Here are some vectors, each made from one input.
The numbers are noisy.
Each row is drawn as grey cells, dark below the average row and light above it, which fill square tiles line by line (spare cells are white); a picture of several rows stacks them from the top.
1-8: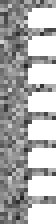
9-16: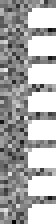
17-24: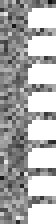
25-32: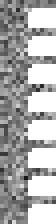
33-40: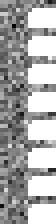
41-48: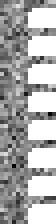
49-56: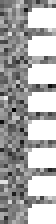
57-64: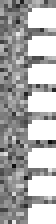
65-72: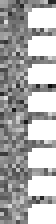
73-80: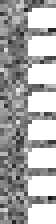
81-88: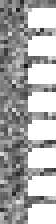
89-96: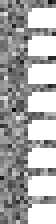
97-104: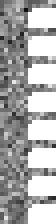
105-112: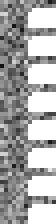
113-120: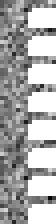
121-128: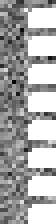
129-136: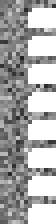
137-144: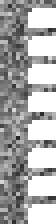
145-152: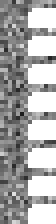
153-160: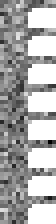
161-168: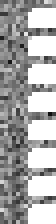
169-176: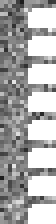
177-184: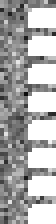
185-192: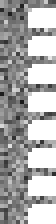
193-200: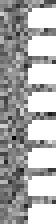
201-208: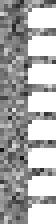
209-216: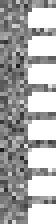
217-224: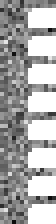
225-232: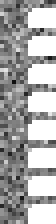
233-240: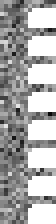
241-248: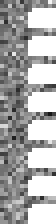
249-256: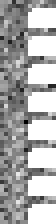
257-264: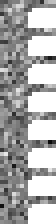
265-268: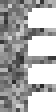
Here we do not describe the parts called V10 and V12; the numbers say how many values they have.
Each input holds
a point on an 8-point line, together with either a value of V10 and a value of V12, or a list of up to two points on a 4-point line.
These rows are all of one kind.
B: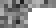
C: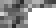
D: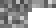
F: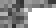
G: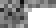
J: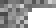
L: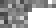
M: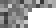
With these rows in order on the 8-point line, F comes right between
C and G.
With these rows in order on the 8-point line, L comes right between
D and J.
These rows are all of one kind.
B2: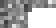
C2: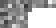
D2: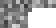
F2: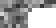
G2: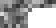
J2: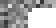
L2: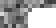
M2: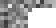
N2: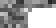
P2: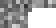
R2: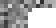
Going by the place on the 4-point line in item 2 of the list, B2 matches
D2, L2 and P2.
